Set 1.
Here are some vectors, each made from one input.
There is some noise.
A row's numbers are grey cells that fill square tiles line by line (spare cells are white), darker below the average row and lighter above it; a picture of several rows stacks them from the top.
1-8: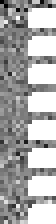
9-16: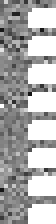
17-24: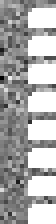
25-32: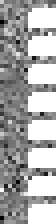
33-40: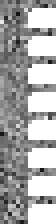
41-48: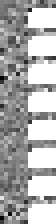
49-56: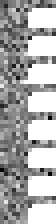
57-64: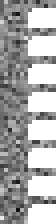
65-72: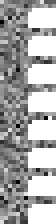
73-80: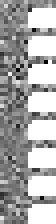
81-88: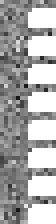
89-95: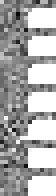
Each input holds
either a point on a 6-point line and four true/false values, or a point on an 8-point line.
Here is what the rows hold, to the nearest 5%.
About 70% of them hold a point on a 6-point line and four true/false values. The rest hold a point on an 8-point line.
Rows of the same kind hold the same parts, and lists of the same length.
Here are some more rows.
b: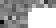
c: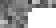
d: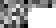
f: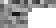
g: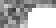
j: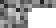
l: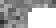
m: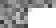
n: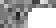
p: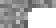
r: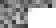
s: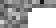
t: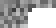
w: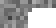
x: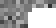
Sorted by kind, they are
b, c, g, j, l, m, p, r, s, t, w, x
d, f, n

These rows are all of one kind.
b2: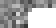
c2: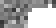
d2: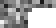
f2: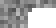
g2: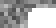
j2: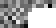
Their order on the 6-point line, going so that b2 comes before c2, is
g2, f2, j2, b2, c2, d2.
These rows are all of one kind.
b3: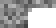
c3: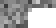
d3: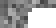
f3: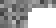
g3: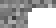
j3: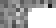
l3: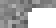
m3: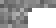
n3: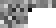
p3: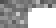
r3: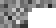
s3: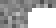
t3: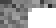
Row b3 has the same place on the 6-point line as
c3, g3, l3 and r3.
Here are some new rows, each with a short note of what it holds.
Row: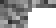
a point on a 6-point line and four true/false values
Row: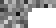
a point on an 8-point line
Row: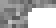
a point on a 6-point line and four true/false values
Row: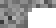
a point on a 6-point line and four true/false values
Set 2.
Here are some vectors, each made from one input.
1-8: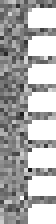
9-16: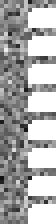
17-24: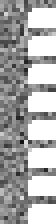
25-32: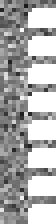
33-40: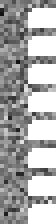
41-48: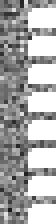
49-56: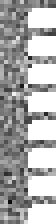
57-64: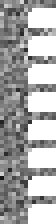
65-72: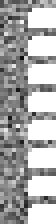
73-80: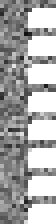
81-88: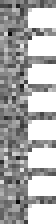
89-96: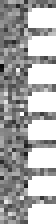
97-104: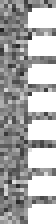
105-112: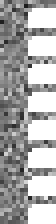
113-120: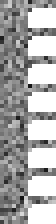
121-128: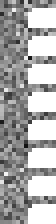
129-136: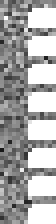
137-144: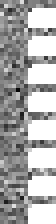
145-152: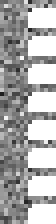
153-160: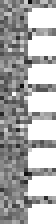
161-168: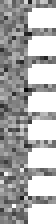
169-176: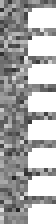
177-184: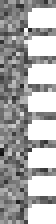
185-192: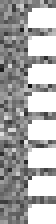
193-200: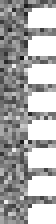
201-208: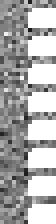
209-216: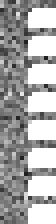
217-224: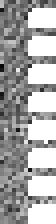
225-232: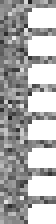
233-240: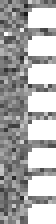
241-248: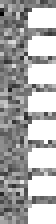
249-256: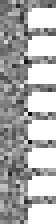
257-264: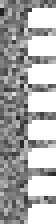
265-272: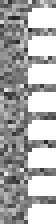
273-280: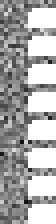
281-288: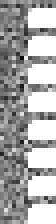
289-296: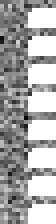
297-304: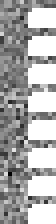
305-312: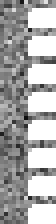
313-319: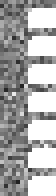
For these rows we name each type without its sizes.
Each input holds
either a point on a circle, or a point on a line, or four true/false values.
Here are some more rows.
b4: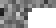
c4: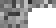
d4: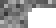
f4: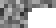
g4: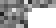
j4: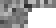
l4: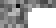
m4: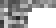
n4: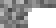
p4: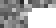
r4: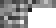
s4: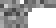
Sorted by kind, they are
b4, f4, j4
c4, d4, g4, l4, n4, p4, s4
m4, r4

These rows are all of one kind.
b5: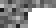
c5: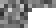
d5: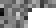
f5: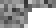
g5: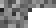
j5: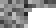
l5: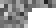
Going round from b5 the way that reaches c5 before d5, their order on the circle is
b5, j5, f5, l5, c5, d5, g5.
